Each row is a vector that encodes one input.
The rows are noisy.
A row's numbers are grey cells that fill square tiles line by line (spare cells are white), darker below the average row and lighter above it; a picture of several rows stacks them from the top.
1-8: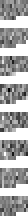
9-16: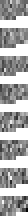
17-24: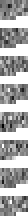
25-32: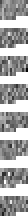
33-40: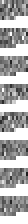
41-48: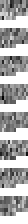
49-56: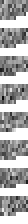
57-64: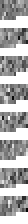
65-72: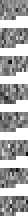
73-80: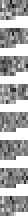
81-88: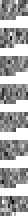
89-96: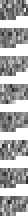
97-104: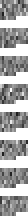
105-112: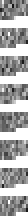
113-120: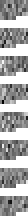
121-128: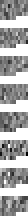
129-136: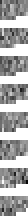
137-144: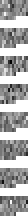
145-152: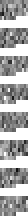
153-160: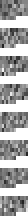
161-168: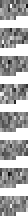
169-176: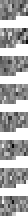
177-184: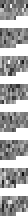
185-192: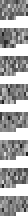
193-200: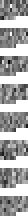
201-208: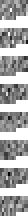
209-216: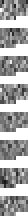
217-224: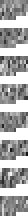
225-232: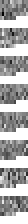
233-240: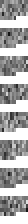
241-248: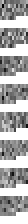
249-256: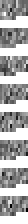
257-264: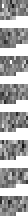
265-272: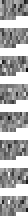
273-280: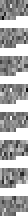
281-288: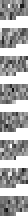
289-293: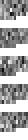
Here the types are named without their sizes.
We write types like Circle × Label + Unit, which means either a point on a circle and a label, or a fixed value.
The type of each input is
(Circle + Line) × (Label + Line).
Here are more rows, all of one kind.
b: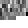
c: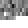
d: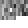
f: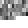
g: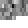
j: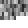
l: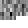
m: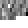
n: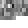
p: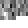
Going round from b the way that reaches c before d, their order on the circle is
b, p, c, n, j, l, g, f, d, m.
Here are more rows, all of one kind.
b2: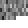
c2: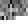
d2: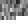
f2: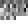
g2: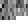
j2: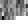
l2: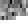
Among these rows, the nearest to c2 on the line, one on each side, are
d2 and f2.
